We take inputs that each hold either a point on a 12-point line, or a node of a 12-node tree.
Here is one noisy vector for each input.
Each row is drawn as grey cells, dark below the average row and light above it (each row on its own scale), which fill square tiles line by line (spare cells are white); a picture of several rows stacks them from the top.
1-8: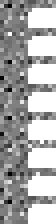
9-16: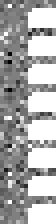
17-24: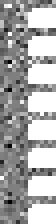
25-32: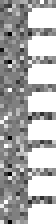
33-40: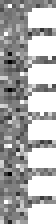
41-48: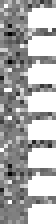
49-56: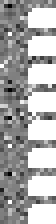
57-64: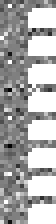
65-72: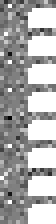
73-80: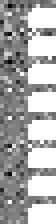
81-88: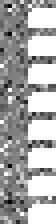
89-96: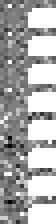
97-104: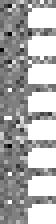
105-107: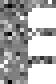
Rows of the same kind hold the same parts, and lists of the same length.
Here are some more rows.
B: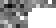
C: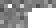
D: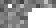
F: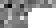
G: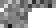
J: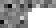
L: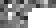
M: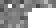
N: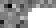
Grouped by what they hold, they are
B, F, J, N
C, D, G, L, M

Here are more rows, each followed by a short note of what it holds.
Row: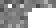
a point on a 12-point line
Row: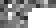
a point on a 12-point line
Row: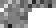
a point on a 12-point line
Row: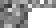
a node of a 12-node tree
